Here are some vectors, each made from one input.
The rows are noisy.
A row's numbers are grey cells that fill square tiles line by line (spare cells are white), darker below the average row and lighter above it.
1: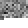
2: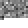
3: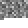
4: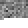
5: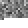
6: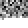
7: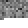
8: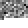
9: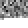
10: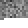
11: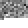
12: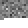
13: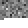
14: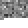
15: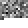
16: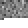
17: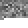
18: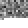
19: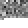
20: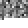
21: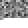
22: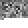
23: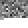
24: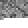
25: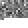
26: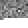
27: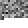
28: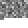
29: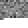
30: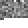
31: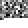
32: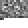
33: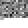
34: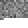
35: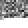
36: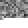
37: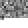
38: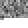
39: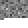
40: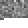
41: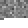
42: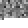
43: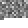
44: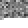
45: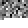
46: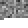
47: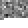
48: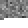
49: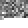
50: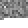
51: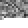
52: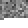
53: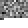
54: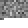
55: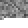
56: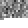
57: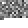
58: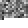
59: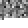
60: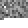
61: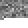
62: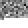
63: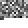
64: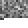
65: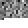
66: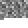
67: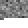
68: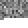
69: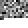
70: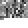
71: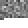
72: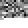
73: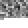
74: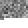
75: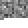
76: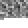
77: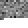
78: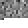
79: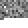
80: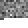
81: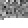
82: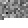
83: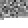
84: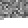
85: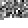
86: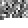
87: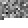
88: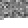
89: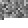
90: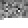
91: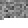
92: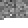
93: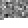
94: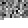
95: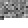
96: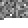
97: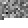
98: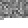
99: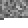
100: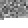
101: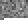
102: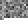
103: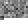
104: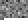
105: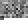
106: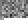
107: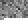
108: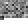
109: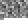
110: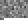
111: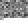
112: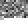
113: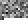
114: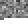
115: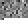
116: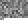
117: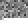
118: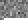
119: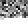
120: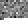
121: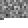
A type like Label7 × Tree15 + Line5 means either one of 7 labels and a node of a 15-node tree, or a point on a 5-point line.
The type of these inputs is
Bool × (Tree7 + Unit) + Line5.
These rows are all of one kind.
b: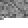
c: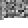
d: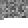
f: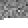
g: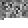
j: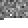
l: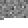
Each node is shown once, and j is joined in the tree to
b and g.
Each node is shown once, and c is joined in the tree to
b and d.
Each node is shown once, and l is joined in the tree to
b and f.
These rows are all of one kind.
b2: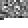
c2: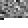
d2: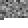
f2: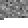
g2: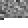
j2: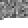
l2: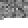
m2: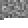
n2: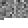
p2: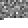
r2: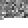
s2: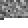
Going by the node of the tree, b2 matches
j2, m2 and p2.
